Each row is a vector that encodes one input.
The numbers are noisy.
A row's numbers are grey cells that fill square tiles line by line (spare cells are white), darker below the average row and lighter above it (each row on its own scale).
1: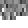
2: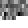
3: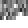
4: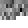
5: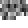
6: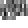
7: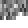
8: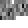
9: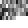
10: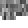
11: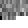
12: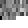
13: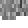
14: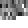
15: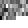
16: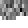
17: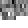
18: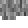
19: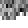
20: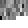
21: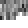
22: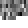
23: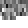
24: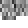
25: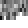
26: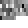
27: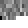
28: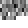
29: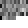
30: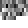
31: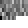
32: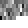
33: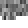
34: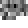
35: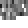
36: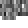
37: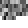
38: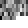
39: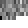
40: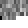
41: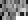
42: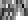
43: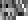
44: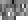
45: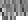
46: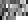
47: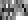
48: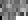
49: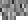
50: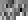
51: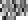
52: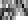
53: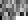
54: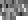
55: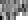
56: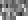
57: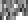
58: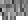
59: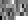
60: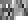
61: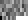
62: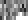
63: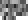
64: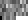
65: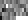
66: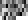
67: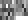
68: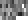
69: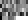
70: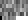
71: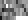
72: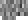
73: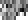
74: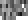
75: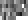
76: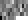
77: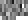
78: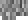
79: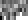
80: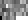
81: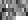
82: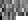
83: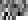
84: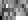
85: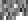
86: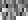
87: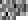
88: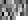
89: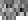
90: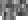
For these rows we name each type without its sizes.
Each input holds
a true/false value, together with a list of points on a line.
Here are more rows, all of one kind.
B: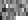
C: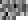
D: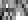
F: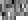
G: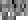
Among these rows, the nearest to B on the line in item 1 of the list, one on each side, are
C and D.
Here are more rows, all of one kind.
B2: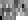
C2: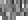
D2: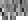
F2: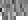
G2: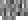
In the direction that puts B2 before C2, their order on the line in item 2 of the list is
B2, D2, C2, F2, G2.
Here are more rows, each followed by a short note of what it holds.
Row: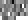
a true/false value, together with a list of two items
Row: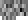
a true/false value, together with the empty list
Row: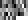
a true/false value, together with a list of one item
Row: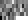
a true/false value, together with a list of one item
